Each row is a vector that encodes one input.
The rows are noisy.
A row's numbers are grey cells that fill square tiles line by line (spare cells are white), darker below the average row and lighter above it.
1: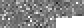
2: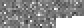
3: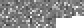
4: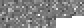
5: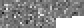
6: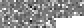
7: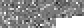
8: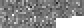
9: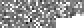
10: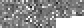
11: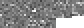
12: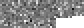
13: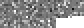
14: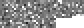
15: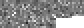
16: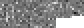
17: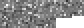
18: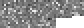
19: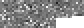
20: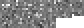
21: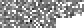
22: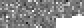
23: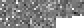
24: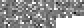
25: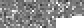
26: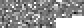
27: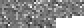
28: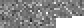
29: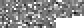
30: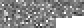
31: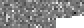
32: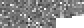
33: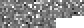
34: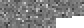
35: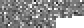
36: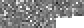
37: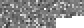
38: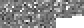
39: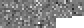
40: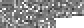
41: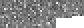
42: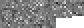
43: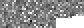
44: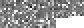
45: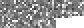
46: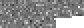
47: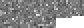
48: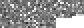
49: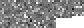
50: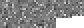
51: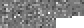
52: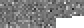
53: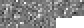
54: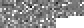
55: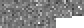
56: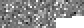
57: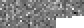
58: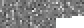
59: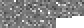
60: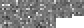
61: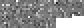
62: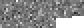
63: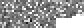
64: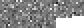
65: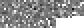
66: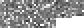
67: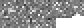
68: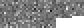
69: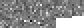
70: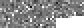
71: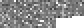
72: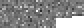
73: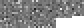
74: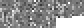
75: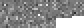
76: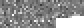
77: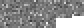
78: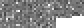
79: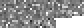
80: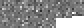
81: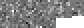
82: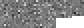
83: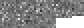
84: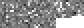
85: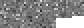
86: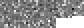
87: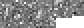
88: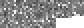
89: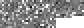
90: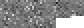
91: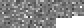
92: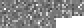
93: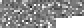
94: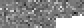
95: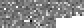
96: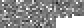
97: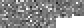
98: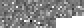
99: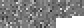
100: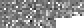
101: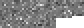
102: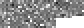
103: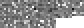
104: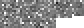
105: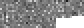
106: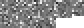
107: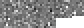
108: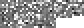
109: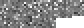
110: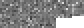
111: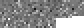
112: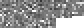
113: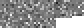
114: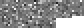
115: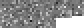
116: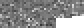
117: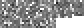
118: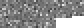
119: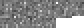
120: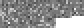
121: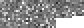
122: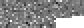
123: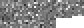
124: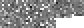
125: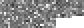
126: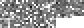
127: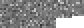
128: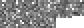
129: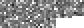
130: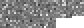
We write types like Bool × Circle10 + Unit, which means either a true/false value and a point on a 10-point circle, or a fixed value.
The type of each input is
Bool × Bool × Bool × Bool × Label9 × Label9.
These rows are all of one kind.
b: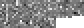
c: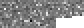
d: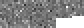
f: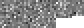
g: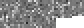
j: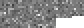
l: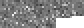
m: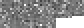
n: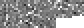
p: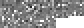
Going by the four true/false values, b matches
c and j.
